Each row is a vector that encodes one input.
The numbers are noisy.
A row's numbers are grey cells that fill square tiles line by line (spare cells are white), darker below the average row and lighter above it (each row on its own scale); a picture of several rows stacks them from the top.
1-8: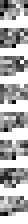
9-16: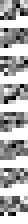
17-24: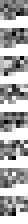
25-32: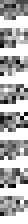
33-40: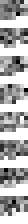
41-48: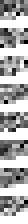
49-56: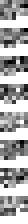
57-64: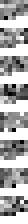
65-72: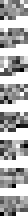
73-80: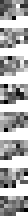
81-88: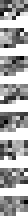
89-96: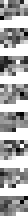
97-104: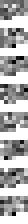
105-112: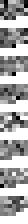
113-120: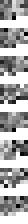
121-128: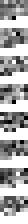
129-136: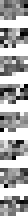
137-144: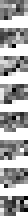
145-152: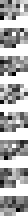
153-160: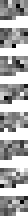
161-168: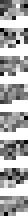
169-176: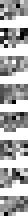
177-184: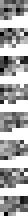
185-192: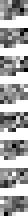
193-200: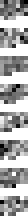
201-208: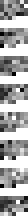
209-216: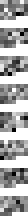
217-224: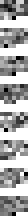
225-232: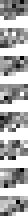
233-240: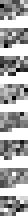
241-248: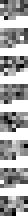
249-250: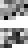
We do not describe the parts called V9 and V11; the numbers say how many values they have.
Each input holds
a value of V9, together with either one of 6 labels, or one of 7 labels and a value of V11.
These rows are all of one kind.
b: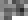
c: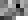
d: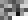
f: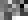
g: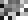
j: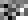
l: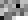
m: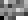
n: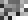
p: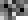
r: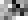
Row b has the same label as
c, f, l and p.
